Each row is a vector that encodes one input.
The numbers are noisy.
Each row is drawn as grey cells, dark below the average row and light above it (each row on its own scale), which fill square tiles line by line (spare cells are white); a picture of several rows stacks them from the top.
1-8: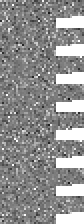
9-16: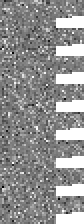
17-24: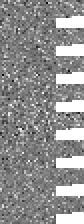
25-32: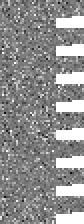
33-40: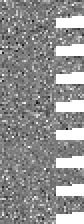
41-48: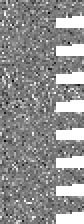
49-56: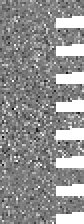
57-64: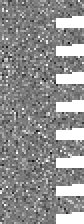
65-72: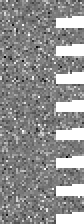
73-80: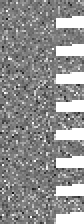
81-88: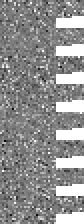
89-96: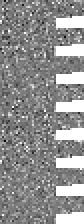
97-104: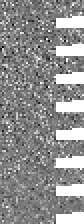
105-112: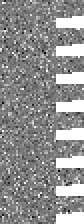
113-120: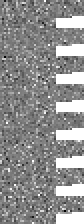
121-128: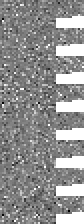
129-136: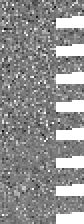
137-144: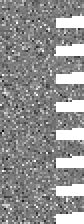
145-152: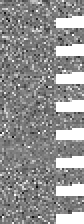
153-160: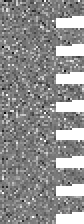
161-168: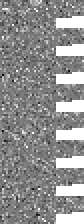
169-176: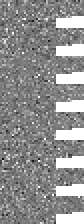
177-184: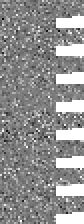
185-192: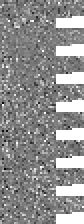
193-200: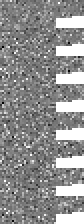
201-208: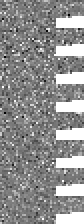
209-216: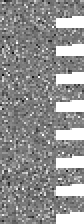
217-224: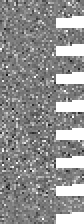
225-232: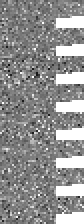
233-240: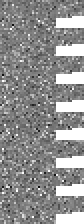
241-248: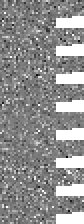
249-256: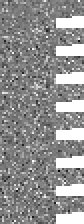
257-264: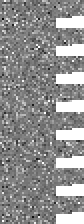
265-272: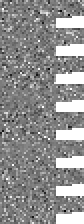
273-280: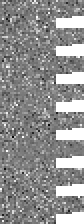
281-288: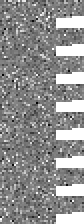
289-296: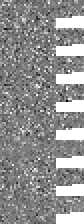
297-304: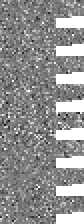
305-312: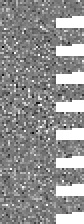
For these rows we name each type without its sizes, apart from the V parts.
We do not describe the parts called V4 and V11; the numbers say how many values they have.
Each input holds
a label, together with either a point on a line, a true/false value and a value of V4, or a value of V11.
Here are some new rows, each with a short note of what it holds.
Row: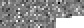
a label and a value of V11
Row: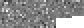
a label, a point on a line, a true/false value and a value of V4
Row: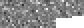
a label, a point on a line, a true/false value and a value of V4
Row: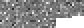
a label and a value of V11
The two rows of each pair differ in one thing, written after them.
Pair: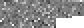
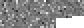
the label
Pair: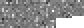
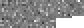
the place on the line
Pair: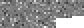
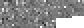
the label
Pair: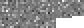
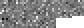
the true/false value
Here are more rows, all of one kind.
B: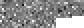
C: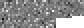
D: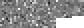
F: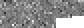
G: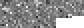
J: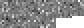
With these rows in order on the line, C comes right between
B and F.
